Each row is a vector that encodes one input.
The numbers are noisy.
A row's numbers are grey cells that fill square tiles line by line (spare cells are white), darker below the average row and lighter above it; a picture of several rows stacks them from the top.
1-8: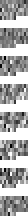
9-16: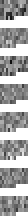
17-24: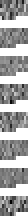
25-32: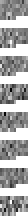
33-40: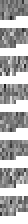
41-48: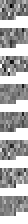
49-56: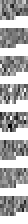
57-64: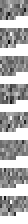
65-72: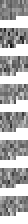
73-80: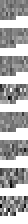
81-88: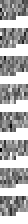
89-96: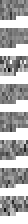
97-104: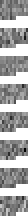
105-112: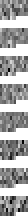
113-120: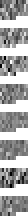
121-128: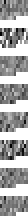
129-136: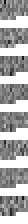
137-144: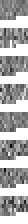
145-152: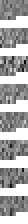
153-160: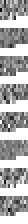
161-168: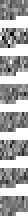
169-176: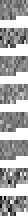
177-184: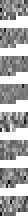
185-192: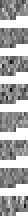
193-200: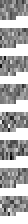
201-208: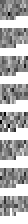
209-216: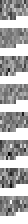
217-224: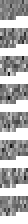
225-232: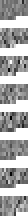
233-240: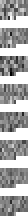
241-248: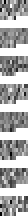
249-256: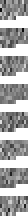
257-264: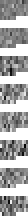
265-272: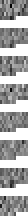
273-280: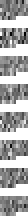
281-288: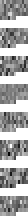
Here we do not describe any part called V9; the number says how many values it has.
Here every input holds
either a point on an 8-point line, or a point on a 10-point line and four true/false values, or a value of V9.
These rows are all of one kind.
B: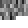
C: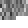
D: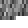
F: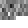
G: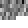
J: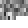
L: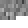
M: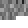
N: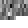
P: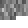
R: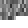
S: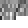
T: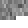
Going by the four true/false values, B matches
D, G, L and M.
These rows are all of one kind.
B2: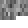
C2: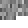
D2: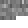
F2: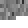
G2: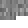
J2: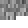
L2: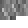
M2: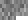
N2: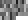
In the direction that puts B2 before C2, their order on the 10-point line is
L2, N2, D2, G2, M2, F2, B2, C2, J2.
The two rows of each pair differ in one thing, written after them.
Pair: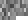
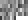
the place on the 10-point line
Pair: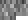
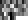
the place on the 10-point line
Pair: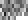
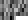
one of the four true/false values
